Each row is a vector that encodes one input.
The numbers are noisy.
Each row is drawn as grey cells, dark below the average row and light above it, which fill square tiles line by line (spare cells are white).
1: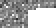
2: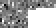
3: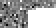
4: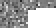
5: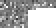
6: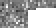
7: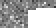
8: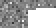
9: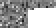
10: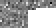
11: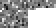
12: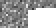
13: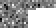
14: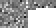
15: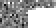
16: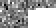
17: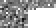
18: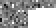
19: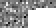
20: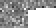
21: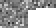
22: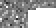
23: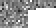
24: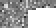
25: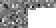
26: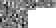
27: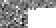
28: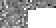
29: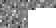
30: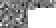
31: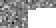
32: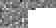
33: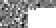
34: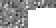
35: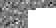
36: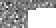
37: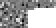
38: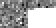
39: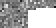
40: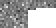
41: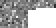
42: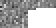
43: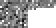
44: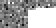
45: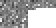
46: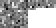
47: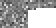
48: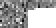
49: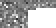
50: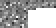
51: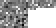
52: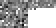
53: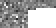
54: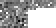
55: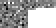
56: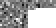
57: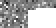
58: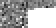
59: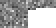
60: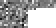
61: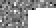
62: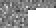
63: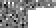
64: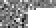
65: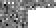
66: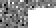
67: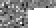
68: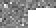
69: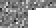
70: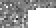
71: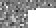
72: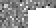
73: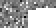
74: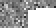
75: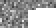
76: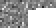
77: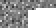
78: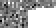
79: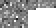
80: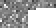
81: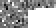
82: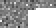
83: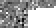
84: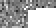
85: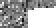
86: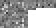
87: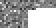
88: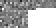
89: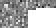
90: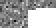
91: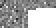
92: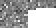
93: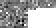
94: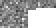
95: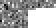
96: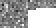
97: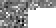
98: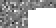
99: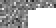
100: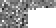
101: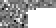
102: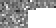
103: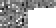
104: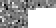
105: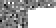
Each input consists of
a point on a 7-point line, together with either a point on a 5-point line, or a point on a 7-point line.
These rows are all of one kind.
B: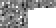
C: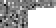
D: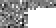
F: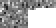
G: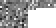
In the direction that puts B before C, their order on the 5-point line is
G, D, B, F, C.
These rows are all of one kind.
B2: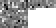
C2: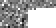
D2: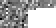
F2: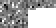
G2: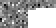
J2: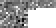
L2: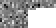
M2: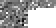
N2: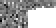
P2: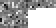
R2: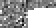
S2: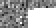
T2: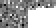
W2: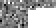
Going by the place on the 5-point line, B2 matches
F2, G2, L2 and P2.
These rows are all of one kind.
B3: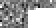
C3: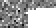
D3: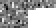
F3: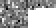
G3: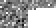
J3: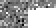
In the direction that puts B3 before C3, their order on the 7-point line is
B3, G3, C3, D3, J3, F3.
